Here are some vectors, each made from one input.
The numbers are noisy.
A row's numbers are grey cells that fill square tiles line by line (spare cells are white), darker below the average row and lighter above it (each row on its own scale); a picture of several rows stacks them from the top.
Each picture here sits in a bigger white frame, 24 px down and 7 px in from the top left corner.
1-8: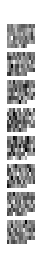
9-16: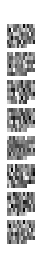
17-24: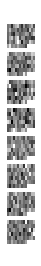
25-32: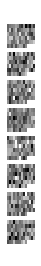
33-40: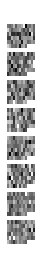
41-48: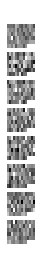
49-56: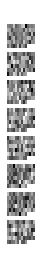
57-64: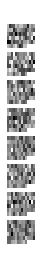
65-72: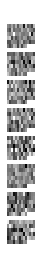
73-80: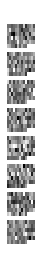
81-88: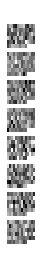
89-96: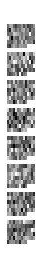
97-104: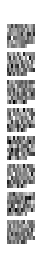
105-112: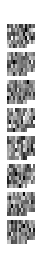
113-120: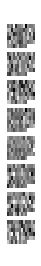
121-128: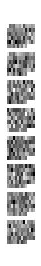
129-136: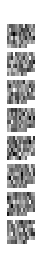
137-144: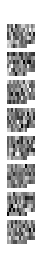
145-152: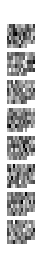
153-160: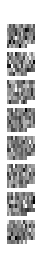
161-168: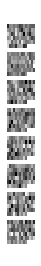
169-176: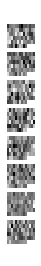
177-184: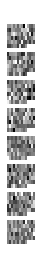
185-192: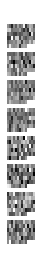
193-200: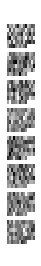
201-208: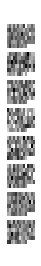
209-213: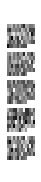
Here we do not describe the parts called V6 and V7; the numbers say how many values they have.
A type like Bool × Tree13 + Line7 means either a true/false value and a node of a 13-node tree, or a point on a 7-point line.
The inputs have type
Bool × V7 + (Line5 + Line8) × V6.
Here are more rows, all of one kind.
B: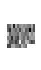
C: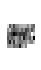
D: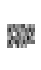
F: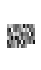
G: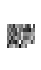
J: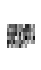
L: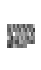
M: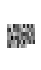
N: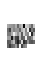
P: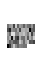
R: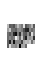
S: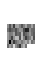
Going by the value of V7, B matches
G and P.
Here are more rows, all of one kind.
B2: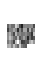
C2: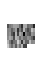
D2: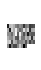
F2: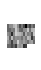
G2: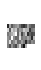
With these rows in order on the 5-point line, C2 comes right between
D2 and F2.
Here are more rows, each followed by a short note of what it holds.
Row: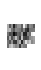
a true/false value and a value of V7
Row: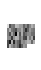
a true/false value and a value of V7
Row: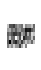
a true/false value and a value of V7
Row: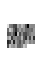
a true/false value and a value of V7
